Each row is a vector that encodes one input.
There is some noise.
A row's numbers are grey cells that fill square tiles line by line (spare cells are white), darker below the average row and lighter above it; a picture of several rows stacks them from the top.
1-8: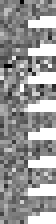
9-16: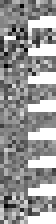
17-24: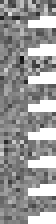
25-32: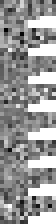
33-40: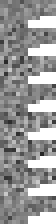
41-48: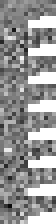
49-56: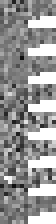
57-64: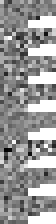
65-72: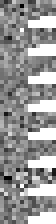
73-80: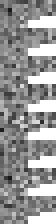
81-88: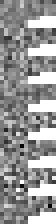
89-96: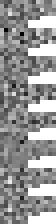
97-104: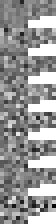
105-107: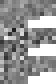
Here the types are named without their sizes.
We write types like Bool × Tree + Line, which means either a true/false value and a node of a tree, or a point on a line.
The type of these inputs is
Bool × Bool × Bool × Bool + Label + Line.
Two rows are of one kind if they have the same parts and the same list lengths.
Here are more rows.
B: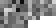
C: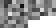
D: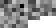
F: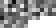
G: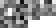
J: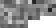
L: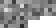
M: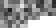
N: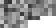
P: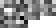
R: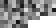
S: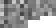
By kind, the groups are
B, F, L, M, R
C, D, J, N, S
G, P

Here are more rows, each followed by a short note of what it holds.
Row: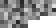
four true/false values
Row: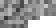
a point on a line
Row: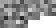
a point on a line
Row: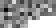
a point on a line
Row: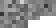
four true/false values
